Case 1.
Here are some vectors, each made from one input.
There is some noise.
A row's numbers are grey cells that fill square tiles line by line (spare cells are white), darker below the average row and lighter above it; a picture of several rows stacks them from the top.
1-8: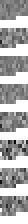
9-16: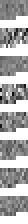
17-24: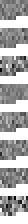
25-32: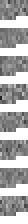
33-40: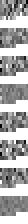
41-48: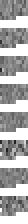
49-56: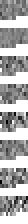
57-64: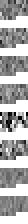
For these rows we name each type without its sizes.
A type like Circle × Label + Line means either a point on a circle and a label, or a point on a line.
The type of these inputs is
Bool × Tree + Unit.
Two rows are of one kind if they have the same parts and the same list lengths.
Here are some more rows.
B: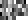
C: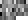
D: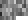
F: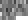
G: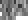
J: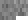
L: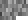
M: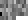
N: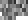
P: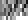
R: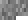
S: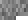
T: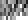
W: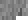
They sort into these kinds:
B, C, D, F, G, J, L, M, N, R, S, W
P, T

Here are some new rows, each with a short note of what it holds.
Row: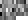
a node of a tree and a true/false value
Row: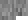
a node of a tree and a true/false value
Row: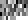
a fixed value
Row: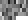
a node of a tree and a true/false value
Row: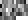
a node of a tree and a true/false value
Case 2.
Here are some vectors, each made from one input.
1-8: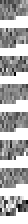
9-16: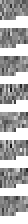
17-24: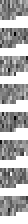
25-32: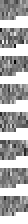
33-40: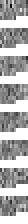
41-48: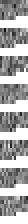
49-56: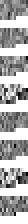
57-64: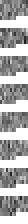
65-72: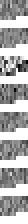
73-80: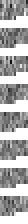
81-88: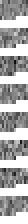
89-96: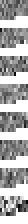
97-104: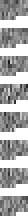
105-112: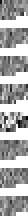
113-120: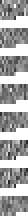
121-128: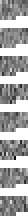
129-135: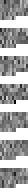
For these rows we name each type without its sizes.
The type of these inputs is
Bool × Bool × Bool × Circle + Unit.
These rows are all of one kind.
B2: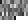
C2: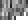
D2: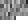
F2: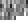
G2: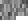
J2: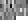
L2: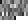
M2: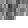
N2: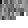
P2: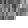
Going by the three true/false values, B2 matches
C2, L2 and N2.
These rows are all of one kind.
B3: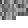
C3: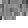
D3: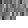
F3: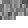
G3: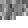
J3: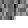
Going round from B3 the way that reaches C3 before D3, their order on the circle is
B3, C3, F3, G3, J3, D3.
